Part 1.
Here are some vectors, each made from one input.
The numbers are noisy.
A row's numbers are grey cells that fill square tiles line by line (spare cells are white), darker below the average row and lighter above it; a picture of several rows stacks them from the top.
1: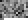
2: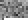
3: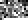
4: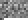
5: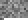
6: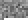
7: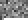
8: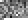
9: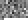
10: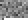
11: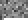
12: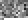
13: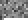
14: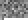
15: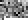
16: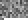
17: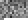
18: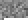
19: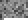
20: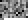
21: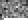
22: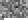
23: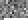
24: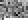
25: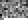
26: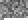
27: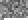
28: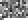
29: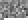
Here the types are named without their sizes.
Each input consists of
a point on a line.
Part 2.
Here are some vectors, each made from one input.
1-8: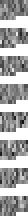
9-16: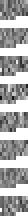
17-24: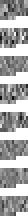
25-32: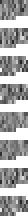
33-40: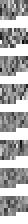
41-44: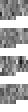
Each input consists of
a point on a 9-point line.
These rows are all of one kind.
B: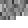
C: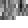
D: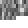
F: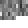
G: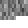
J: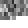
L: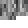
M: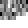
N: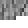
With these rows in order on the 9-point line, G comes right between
F and J.
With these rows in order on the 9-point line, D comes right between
B and L.
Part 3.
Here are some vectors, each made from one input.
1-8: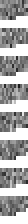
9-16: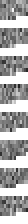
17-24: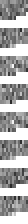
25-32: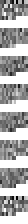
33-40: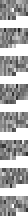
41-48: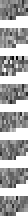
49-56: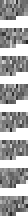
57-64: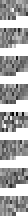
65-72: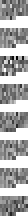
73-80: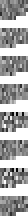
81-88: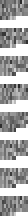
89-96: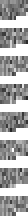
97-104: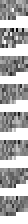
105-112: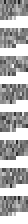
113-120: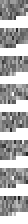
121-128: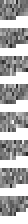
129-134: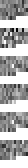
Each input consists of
either a point on a 9-point circle, or a fixed value.
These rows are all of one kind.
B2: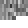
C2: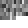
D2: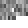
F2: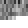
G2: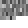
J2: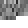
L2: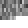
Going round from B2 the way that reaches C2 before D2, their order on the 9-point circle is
B2, J2, G2, F2, L2, C2, D2.
